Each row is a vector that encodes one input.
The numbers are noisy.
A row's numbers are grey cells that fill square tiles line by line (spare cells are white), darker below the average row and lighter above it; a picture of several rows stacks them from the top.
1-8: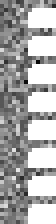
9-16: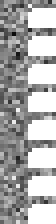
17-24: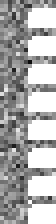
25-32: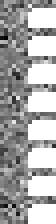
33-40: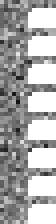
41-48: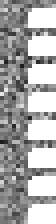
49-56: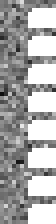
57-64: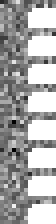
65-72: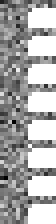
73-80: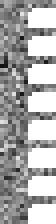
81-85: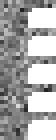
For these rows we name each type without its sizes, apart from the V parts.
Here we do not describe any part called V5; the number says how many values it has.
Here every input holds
a point on a line and a true/false value, together with a list of values of V5.
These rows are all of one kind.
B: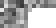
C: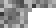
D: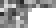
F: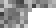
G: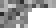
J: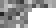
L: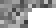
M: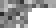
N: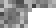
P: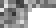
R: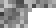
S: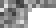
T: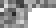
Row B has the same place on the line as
D, P, S and T.
